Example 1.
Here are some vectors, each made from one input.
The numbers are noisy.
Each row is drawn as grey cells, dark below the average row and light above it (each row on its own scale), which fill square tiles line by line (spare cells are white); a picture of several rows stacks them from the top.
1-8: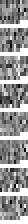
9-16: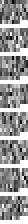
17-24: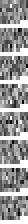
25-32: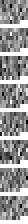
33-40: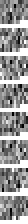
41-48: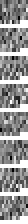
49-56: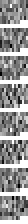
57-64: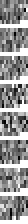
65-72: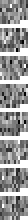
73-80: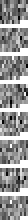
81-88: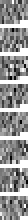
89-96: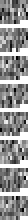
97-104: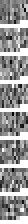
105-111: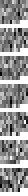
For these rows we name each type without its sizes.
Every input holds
a label, together with either a fixed value, or four true/false values.
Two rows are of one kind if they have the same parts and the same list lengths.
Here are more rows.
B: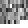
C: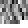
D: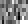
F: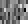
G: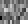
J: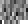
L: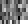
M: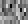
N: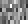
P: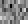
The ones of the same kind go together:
B, N
C, D, F, G, J, L, M, P

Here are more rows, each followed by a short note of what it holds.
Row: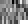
a label and four true/false values
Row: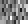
a label and four true/false values
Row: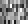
a label
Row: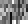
a label and four true/false values
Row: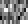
a label and four true/false values
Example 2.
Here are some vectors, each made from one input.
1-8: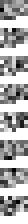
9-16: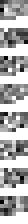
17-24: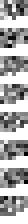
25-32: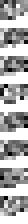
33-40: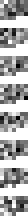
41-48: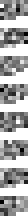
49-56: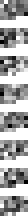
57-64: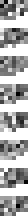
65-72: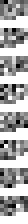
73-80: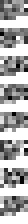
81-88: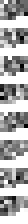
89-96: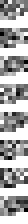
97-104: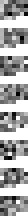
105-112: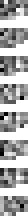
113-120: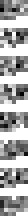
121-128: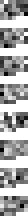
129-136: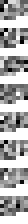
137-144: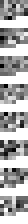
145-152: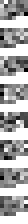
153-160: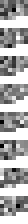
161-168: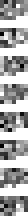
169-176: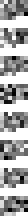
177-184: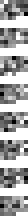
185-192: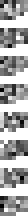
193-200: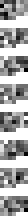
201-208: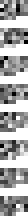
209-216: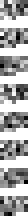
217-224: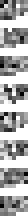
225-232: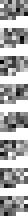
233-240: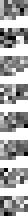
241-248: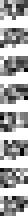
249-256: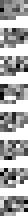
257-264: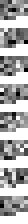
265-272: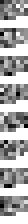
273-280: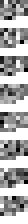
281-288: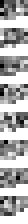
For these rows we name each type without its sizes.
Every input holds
a list of points on a circle.
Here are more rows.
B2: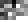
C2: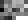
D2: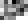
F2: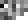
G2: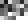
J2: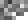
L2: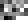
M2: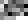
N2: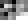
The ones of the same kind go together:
B2, C2, F2, G2, L2, N2
D2, M2
J2

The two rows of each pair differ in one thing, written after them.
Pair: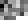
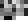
the place on the circle in item 1 of the list
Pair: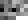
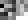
the place on the circle in item 1 of the list
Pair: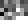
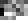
the place on the circle in item 1 of the list
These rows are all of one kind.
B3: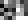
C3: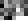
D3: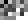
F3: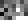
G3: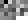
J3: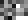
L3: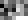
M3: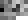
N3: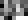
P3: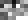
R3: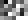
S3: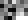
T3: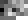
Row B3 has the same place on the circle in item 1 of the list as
C3, F3 and N3.
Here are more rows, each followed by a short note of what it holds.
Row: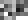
a list of one item
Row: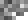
the empty list
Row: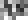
a list of one item
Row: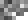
the empty list
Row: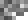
the empty list
